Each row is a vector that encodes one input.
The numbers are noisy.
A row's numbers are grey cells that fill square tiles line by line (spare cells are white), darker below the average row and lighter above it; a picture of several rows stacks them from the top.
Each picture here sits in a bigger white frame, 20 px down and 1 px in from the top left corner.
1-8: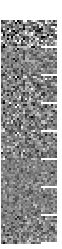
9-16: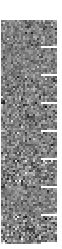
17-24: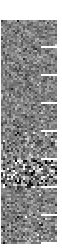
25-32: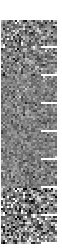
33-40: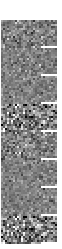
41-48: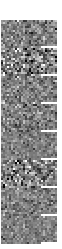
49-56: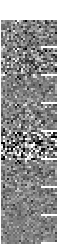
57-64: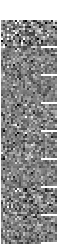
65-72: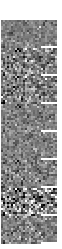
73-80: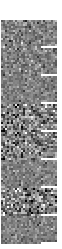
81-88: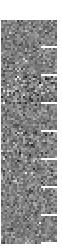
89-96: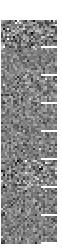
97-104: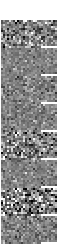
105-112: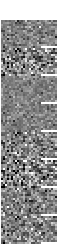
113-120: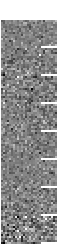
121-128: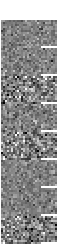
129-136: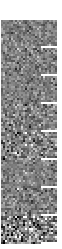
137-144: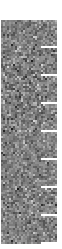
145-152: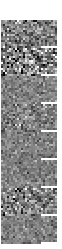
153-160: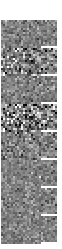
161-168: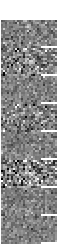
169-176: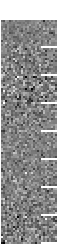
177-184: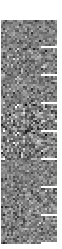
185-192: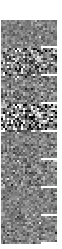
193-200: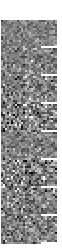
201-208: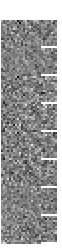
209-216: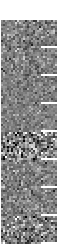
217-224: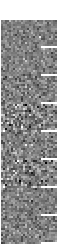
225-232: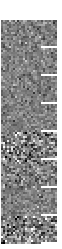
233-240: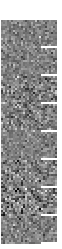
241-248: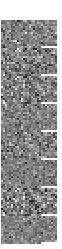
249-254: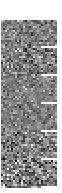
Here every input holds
one of 12 labels, together with either a point on a 9-point line, or a point on a 13-point line.
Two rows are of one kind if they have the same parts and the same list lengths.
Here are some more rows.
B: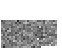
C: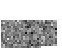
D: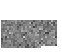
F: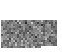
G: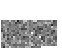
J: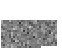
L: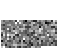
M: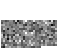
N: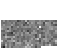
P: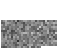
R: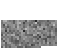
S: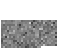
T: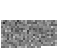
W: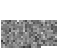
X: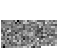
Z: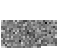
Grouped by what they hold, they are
B, F, G, M, N, P, T, W, X, Z
C, D, J, L, R, S

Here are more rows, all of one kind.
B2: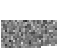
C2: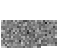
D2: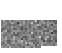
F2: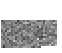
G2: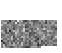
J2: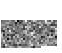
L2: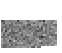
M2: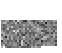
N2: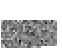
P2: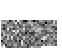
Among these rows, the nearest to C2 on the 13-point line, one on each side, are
J2 and N2.
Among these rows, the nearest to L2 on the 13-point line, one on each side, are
G2 and N2.
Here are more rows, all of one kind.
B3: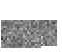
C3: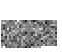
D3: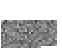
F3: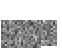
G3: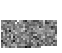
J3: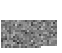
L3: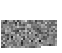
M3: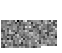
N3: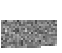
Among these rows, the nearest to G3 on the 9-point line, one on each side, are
D3 and F3.
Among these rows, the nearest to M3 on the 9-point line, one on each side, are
B3 and J3.
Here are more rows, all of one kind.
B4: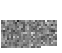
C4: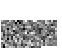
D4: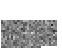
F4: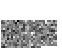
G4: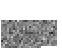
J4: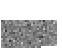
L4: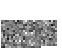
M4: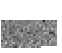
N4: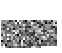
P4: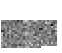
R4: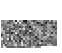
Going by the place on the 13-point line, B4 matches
F4 and R4.
